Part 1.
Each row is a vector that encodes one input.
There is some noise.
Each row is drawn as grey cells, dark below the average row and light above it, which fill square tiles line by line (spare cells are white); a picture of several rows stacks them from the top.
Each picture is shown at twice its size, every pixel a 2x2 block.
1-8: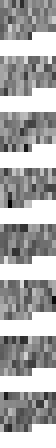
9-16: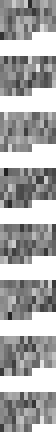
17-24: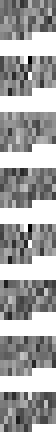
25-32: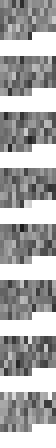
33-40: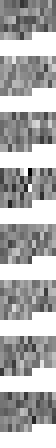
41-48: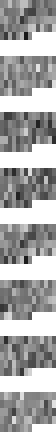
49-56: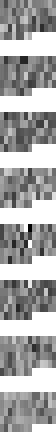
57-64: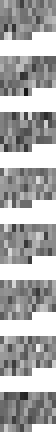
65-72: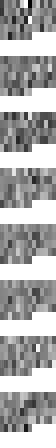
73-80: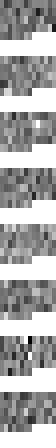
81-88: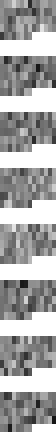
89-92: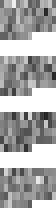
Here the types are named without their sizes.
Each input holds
a list of points on a line.
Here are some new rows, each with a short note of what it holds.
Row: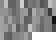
a list of three items
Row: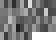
a list of one item
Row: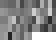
a list of three items
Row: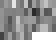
a list of two items
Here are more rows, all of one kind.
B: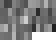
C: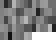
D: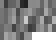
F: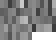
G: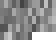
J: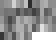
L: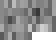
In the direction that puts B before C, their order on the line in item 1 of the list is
J, L, G, F, B, D, C.
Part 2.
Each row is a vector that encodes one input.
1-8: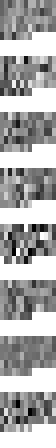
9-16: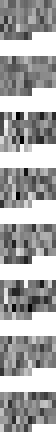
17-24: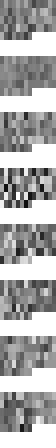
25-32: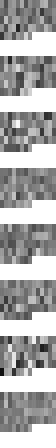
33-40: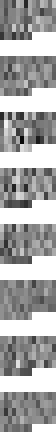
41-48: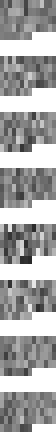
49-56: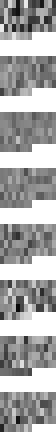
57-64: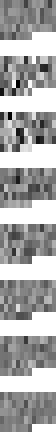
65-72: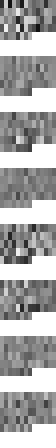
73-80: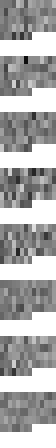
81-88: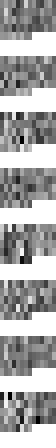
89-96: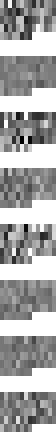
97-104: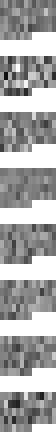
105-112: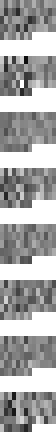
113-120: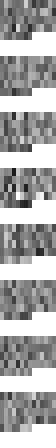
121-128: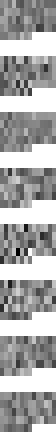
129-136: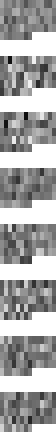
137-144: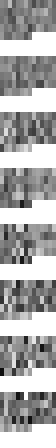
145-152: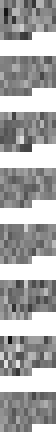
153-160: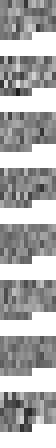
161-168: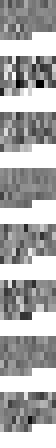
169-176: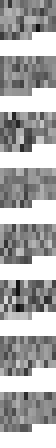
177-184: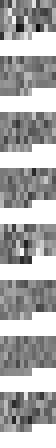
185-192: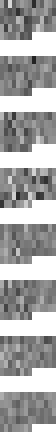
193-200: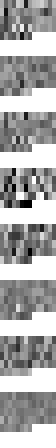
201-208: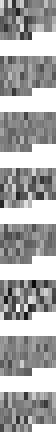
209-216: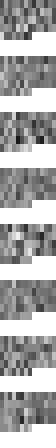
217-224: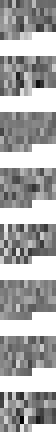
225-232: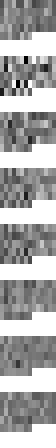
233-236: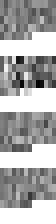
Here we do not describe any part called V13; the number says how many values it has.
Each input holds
a value of V13, together with either one of 12 labels, or a point on a 6-point line.
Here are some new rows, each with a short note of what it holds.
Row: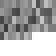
one of 12 labels and a value of V13
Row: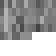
one of 12 labels and a value of V13
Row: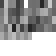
one of 12 labels and a value of V13
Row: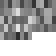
a point on a 6-point line and a value of V13
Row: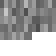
one of 12 labels and a value of V13
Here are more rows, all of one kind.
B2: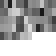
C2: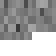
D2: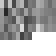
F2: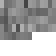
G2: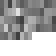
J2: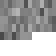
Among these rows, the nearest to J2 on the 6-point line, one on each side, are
D2 and G2.
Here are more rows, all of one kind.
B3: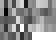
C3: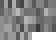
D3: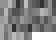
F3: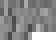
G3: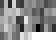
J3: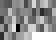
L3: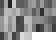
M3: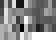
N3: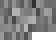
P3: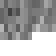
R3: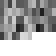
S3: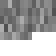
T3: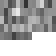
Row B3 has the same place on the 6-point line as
J3, M3 and S3.
